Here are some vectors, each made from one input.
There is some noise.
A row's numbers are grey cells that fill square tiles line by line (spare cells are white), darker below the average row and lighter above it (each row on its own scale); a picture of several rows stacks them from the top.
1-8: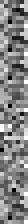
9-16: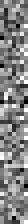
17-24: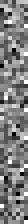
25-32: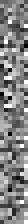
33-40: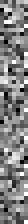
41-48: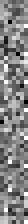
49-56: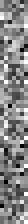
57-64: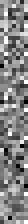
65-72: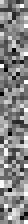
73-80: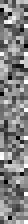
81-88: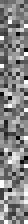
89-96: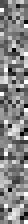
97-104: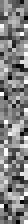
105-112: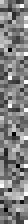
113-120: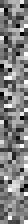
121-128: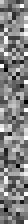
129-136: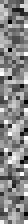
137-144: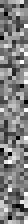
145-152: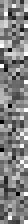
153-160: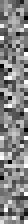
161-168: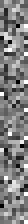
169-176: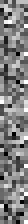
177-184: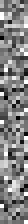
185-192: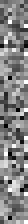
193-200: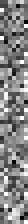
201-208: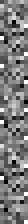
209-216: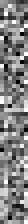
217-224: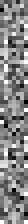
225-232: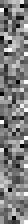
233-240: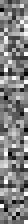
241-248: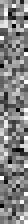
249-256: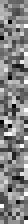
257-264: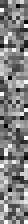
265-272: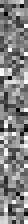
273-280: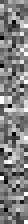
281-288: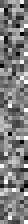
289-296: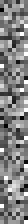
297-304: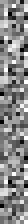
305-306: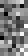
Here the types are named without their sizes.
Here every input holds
a point on a line.
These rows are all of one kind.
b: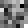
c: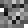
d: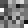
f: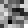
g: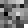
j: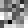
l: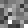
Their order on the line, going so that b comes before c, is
j, f, l, b, g, c, d.
